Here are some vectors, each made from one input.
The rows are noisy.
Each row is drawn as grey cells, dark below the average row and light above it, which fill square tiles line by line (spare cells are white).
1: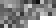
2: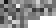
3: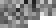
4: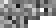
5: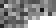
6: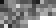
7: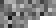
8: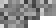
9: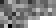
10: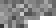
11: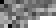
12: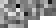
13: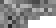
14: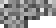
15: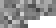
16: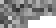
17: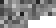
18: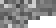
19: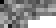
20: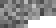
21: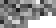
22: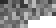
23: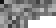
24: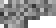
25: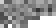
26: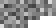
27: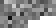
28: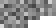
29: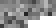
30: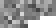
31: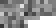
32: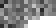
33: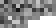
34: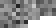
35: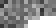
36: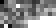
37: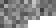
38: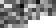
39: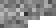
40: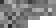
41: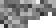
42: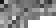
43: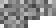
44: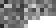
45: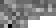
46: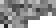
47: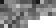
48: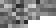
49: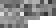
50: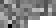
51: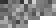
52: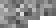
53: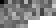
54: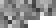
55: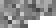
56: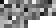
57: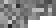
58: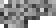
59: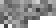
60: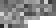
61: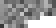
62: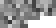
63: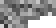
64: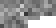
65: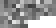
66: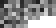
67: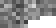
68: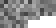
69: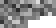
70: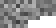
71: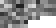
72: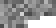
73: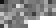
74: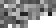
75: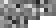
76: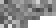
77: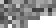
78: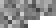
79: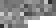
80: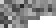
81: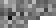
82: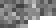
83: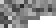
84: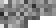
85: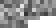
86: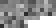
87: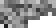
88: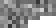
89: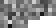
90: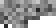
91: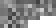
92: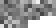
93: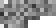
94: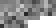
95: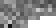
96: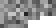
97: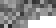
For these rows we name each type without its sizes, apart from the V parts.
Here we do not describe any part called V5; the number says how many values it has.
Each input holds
a value of V5, together with either a fixed value, or a node of a tree and a true/false value.
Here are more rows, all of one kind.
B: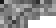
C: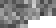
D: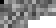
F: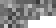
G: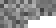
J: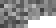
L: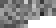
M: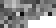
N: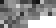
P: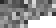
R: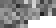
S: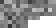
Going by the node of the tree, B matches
J, L, M and N.
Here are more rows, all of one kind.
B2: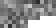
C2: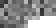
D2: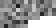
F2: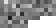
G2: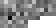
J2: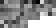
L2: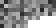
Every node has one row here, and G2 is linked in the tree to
B2.
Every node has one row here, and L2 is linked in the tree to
J2.
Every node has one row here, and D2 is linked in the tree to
C2 and F2.
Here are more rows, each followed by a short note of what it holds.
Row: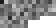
a node of a tree, a true/false value and a value of V5
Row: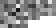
a value of V5
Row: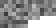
a node of a tree, a true/false value and a value of V5
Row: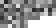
a value of V5
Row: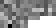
a node of a tree, a true/false value and a value of V5
